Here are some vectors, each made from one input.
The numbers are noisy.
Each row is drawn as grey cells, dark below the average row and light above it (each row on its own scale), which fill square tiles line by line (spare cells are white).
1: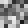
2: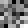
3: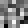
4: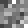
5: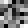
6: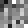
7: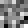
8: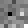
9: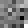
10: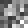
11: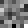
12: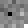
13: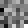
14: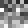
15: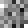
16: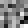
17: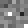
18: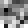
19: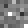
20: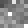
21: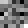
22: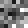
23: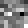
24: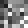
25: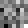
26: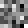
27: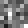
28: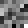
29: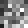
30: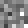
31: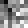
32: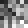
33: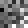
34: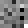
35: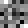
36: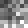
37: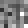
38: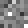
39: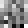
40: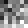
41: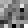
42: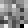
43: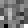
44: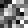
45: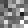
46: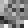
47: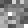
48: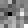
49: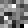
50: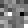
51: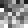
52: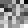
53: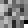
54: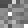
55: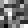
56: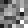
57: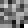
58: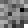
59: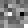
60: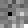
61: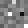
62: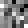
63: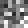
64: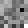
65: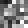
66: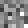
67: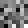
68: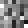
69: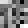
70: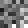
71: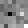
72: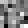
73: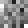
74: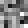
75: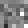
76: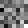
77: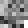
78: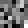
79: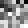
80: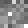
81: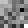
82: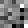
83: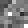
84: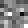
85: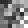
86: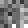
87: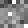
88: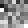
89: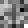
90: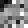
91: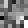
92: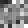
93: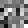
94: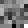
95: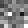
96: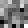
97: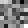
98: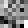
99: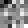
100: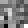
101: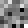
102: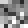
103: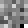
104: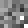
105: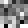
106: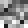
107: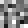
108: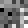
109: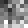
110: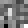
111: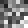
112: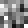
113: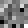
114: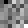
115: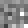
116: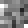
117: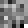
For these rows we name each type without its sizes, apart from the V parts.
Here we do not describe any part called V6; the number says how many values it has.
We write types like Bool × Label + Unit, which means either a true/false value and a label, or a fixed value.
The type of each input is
Bool × Bool × Bool × Bool + (Circle + Unit) × V6.
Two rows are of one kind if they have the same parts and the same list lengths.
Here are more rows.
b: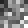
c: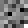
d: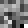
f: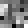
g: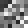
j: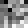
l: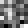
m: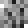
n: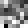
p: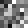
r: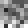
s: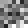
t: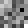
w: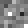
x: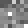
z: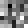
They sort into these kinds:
b, g, j, l, n, p, r, s, w, x
c, d, f, z
m, t

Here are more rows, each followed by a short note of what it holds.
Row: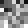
four true/false values
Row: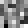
four true/false values
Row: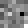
four true/false values
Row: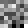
a point on a circle and a value of V6
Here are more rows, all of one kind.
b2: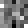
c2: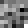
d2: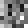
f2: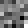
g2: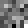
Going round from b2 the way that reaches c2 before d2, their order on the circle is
b2, g2, f2, c2, d2.
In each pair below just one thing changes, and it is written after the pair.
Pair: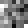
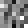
the place on the circle
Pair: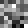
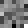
the value of V6
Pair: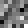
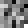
the value of V6
